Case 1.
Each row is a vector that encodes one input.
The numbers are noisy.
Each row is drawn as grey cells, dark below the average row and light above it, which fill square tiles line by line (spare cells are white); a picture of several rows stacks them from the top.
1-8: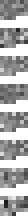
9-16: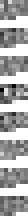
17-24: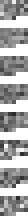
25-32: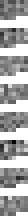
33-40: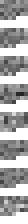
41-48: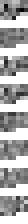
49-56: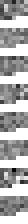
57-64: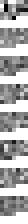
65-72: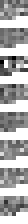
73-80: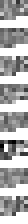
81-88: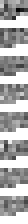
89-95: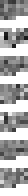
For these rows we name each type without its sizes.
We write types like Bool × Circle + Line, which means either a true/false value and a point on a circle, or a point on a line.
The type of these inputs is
Line + Tree.
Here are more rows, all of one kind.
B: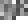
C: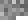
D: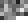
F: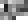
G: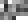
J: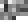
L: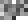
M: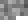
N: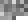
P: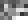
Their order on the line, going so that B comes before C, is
D, B, L, N, C, P, M, F, J, G.
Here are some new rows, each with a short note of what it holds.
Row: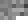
a point on a line
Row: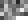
a point on a line
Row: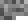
a node of a tree
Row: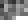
a node of a tree
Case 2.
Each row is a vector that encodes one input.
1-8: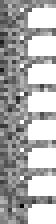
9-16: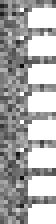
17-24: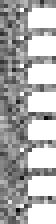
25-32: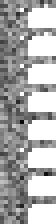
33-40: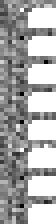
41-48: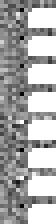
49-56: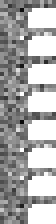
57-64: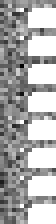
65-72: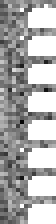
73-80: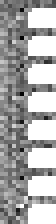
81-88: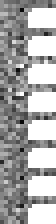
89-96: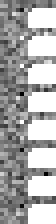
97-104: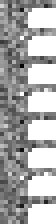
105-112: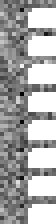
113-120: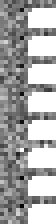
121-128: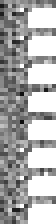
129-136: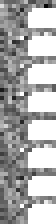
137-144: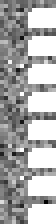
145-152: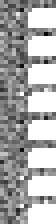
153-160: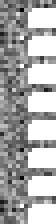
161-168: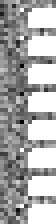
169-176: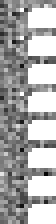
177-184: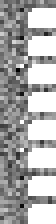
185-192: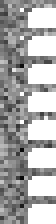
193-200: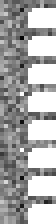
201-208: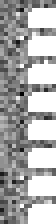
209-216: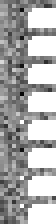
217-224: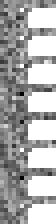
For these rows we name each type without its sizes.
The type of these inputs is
Bool × Line × Line.
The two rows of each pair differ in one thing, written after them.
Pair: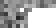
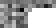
the true/false value
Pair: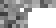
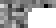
the true/false value
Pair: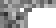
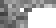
the place on one of the two lines
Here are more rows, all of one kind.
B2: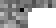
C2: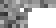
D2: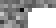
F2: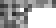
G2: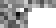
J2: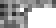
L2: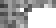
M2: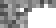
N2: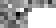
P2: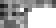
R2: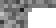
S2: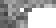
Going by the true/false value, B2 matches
D2 and R2.
